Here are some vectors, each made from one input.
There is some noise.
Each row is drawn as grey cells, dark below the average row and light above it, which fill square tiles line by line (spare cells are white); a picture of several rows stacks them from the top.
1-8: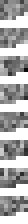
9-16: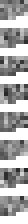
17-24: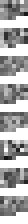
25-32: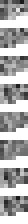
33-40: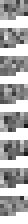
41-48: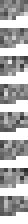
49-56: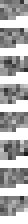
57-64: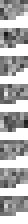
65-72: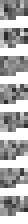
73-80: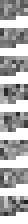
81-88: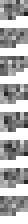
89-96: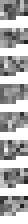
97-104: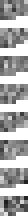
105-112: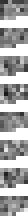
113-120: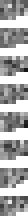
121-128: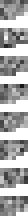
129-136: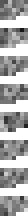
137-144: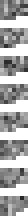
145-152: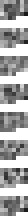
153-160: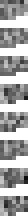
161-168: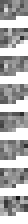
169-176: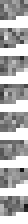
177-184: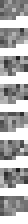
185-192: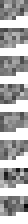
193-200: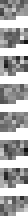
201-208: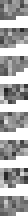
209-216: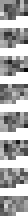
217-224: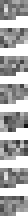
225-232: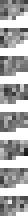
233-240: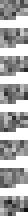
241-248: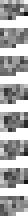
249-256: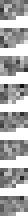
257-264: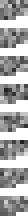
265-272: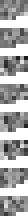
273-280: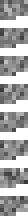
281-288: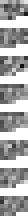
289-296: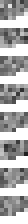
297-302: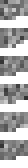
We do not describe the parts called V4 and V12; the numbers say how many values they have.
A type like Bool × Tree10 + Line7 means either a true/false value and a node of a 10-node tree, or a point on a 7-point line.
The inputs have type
Bool × Circle6 × List2(V4) + Line9 × V12.
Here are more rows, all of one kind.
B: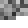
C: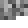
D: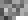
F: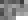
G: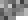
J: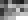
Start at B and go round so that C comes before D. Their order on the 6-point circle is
B, C, G, D, J, F.
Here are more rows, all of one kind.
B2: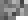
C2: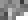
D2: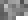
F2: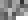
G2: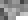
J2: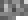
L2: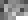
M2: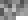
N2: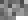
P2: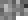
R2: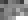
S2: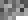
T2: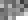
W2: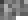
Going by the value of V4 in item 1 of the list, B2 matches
C2, D2 and F2.
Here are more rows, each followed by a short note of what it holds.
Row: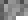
a point on a 6-point circle and a true/false value, together with a list of two items
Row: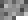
a point on a 6-point circle and a true/false value, together with the empty list
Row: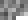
a point on a 6-point circle and a true/false value, together with the empty list
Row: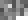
a point on a 6-point circle and a true/false value, together with a list of one item
